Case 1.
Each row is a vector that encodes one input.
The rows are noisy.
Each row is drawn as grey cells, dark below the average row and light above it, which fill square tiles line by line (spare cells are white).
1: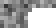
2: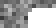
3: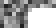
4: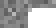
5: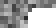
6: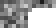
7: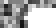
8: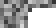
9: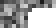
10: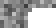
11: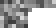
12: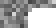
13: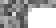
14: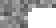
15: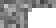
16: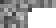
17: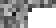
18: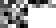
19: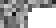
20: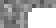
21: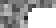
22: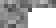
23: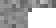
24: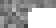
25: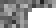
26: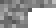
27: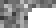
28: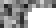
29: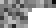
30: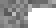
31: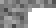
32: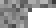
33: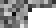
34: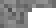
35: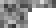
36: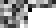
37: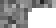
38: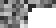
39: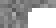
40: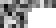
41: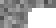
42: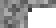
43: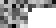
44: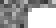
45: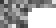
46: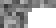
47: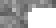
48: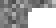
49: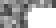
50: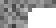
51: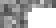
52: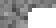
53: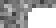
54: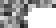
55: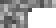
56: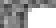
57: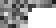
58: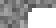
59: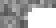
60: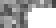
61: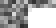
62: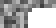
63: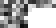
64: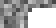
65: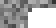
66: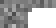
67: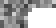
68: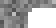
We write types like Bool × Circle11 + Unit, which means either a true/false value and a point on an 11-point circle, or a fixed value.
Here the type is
Bool × Bool × Bool × (Tree9 + Unit).
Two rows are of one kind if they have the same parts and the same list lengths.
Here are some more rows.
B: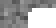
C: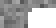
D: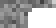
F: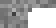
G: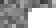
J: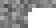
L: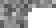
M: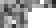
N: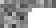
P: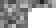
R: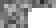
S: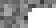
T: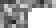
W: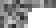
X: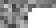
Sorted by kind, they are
B, D, G, N, P, R, S, T, W, X
C, F, J, L, M

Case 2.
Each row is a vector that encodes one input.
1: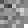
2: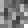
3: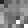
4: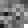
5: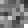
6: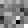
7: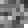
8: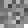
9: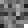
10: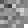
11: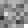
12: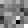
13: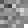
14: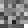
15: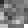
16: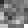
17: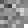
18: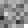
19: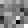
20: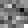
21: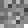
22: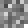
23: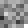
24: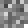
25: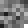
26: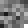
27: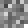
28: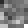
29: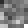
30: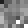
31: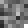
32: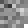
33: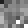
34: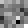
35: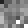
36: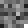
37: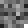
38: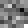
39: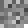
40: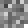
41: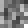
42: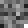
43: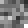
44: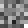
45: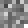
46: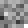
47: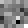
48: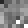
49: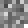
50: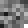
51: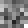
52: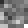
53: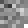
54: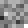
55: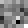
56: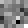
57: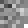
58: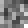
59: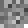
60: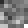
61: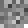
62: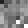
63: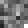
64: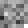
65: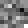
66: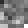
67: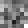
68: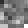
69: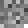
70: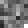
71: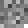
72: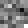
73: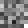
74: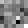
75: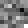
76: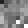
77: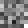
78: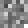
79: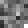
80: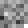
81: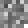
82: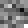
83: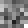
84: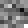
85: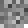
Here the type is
Bool × Bool × Bool + Line7.
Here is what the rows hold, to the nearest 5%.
About 30% of them hold a point on a 7-point line. The rest hold three true/false values.
